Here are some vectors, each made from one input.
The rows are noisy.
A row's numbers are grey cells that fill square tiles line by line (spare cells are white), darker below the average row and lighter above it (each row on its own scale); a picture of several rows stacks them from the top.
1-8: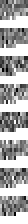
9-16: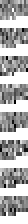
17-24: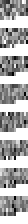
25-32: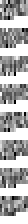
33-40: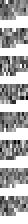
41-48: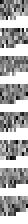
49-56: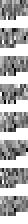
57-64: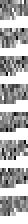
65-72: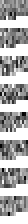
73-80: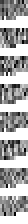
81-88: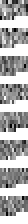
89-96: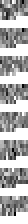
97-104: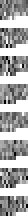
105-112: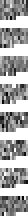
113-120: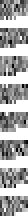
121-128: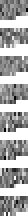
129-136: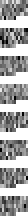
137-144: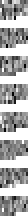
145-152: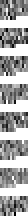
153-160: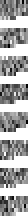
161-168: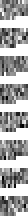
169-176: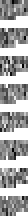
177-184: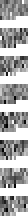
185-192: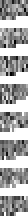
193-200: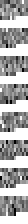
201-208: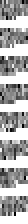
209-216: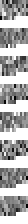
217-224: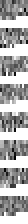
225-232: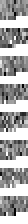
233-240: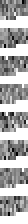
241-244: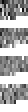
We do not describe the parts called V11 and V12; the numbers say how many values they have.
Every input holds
a value of V11, together with either one of 5 labels and a true/false value, or a value of V12.
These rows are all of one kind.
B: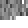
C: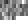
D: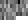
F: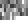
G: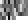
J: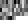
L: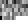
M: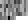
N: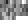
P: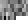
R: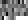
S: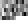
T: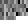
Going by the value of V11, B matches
C, F and N.
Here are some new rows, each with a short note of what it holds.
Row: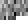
a value of V11 and a value of V12
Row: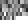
a value of V11 and a value of V12
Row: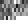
one of 5 labels, a true/false value and a value of V11
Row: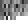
one of 5 labels, a true/false value and a value of V11
